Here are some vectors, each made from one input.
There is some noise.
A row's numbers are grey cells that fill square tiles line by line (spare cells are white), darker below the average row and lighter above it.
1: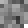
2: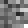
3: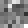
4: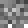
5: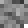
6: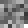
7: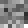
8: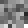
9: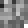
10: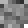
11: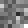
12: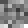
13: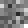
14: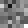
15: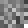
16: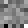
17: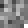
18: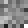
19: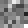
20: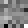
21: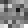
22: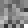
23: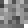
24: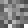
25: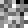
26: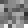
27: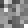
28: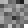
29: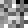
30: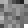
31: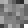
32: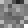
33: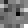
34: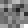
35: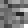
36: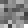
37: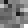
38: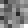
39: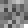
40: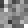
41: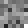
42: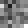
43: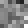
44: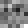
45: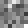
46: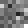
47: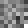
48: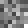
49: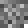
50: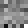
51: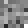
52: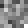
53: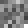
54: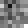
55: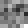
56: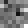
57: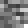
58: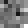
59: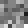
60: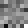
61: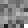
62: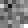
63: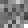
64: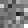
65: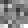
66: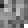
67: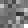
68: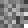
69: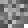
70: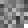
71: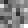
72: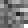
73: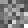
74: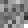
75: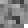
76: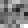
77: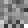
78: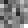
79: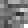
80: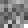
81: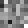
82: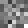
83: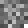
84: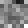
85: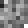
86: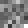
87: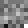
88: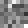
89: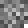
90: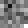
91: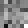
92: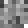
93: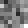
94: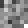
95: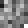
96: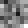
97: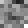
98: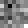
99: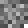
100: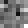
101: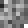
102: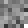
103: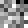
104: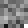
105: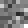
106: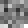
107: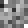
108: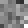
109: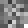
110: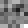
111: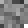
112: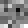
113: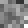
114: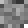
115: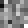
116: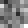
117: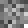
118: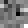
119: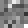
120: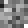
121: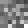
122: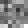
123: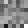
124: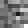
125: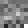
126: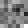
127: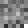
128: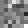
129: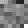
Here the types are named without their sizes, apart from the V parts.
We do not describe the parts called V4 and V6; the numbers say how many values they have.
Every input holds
either a point on a circle and a true/false value, or a fixed value, or a value of V4 and a value of V6.
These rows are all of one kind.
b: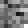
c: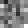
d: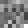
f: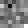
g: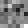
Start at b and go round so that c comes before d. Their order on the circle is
b, g, c, f, d.
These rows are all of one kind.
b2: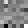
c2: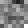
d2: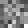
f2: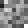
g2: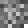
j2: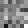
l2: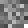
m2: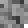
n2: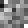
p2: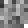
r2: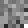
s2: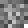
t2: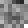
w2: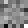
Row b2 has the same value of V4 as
j2, r2 and w2.
